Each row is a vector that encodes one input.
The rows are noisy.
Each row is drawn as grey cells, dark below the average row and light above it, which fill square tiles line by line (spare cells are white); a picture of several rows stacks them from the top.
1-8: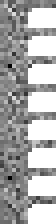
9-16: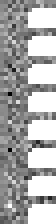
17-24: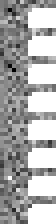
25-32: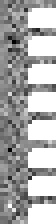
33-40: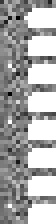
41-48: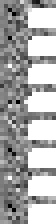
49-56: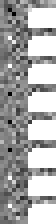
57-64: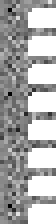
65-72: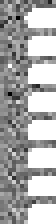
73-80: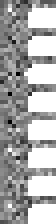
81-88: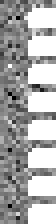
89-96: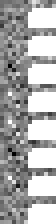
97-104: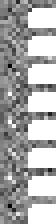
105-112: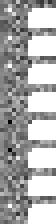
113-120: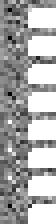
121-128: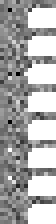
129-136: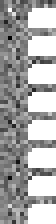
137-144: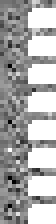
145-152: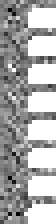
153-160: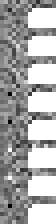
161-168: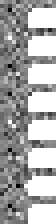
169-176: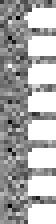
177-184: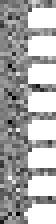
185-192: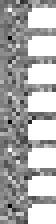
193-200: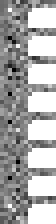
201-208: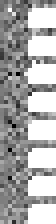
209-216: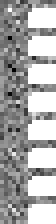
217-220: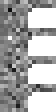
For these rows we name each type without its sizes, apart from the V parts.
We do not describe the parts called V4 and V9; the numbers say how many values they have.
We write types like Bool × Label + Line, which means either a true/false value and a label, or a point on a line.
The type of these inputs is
Bool × (Circle + V9) × (Line + V4).
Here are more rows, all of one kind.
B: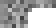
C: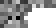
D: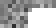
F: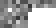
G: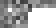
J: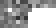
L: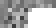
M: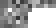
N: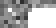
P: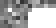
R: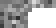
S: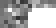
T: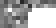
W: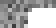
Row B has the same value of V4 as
D, L and W.
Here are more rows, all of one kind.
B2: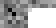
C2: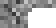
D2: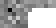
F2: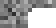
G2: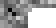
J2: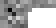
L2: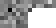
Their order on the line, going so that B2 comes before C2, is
B2, G2, J2, D2, L2, F2, C2.
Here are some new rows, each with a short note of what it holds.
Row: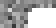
a point on a circle, a true/false value and a value of V4
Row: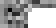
a point on a line, a true/false value and a value of V9
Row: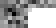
a point on a line, a true/false value and a value of V9
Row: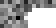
a true/false value, a value of V4 and a value of V9
